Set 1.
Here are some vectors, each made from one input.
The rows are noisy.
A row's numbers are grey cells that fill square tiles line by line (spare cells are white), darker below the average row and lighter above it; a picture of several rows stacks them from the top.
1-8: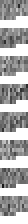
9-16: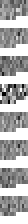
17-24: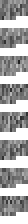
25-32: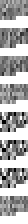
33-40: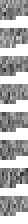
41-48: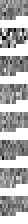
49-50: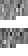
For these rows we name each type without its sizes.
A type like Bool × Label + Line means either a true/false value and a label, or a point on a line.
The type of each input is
List(Line).
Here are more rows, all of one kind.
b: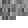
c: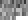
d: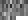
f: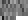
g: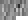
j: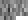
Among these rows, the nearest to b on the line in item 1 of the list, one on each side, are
f and j.
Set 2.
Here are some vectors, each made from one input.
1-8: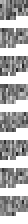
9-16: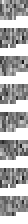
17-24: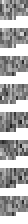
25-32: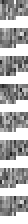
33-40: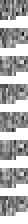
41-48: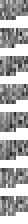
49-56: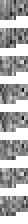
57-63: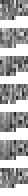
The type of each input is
Line6 + Line9.
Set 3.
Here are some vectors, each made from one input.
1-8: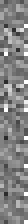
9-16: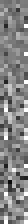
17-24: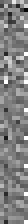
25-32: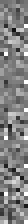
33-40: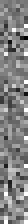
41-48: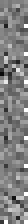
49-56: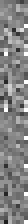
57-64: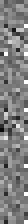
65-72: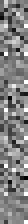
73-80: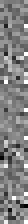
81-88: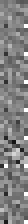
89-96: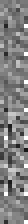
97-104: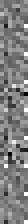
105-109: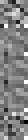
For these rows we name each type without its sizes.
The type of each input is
Circle + Line.
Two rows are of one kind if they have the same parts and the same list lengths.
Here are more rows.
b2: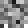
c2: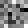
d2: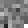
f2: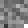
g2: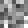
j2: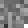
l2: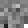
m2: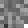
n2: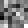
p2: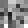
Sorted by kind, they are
b2, c2, g2, n2, p2
d2, f2, j2, l2, m2

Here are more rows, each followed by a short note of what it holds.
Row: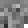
a point on a circle
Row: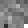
a point on a circle
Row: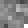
a point on a circle
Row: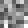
a point on a line
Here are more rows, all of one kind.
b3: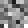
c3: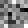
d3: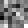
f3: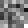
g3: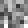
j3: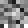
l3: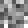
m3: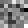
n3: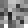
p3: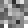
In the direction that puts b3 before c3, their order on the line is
j3, b3, p3, l3, g3, n3, c3, m3, f3, d3.
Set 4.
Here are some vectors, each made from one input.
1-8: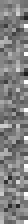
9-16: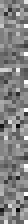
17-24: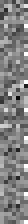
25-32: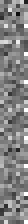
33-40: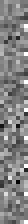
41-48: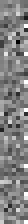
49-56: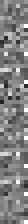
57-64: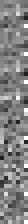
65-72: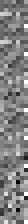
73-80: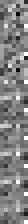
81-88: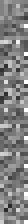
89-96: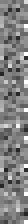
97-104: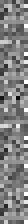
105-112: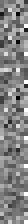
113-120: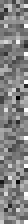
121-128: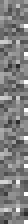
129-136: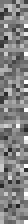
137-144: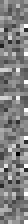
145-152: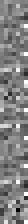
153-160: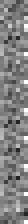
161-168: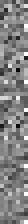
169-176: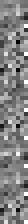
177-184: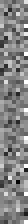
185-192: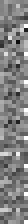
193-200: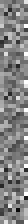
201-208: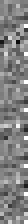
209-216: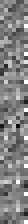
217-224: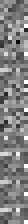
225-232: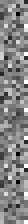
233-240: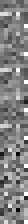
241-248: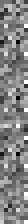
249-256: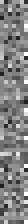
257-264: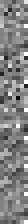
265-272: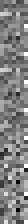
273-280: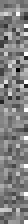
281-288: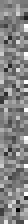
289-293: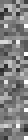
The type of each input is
Line6 + Line11.
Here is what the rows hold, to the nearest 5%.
About 30% of them hold a point on a 6-point line. The rest hold a point on an 11-point line.
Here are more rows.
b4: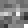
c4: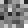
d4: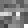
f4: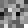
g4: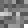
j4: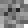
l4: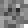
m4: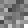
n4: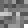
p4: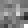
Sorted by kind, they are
b4, d4, g4, j4, l4, m4, n4, p4
c4, f4

